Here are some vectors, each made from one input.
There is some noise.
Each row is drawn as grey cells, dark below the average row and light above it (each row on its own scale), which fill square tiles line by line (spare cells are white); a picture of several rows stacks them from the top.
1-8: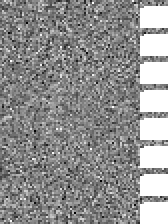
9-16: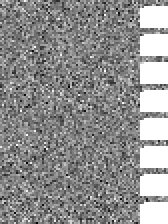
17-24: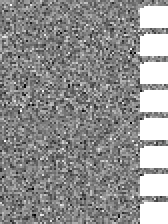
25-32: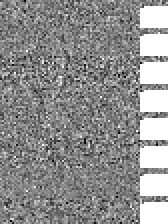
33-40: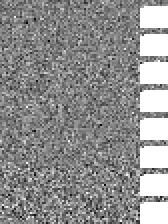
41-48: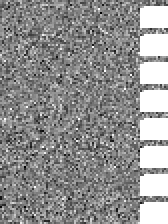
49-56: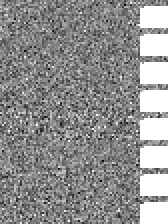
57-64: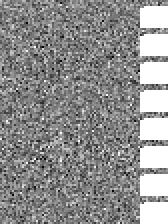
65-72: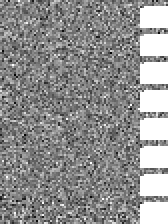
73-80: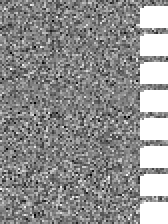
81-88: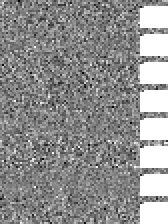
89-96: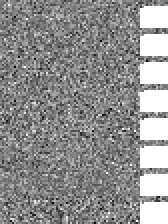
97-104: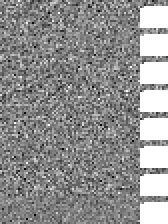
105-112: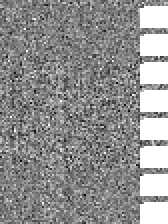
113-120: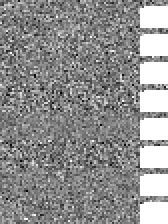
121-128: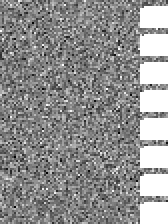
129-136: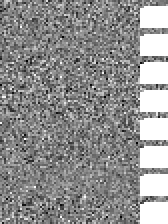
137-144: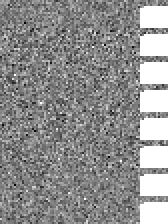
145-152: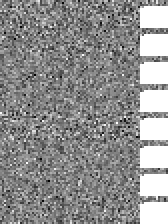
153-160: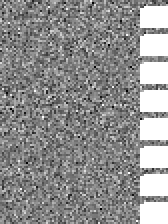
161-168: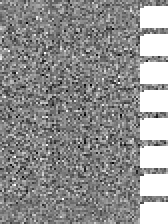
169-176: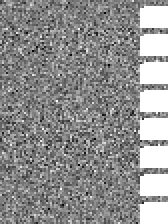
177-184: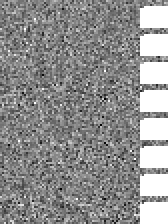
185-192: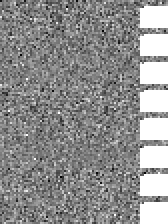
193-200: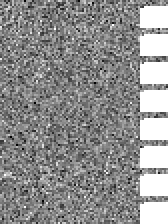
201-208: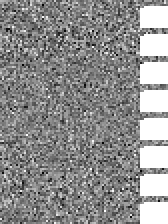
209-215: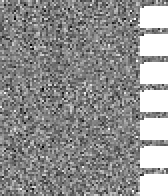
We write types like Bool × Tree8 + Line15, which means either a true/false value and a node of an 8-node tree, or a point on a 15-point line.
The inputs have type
((Circle6 + Unit) × Line11 + Line7) × Line10 × Line10.
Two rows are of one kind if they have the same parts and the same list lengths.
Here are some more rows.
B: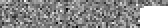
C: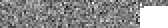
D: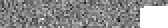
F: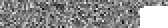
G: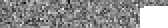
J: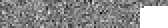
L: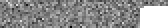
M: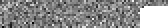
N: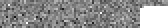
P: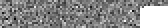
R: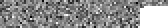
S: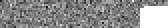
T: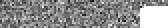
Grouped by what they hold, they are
B, F, N
C, D, G, J, R, S, T
L, M, P

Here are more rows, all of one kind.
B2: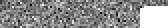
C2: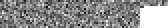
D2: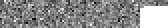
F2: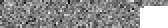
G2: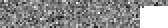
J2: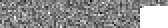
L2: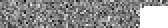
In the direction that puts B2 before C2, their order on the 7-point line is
B2, L2, J2, C2, D2, G2, F2.
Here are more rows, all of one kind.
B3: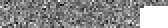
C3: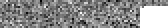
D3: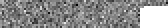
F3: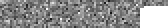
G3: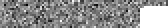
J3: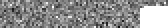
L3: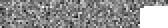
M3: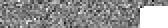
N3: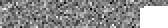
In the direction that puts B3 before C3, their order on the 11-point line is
B3, G3, C3, J3, M3, F3, N3, D3, L3.
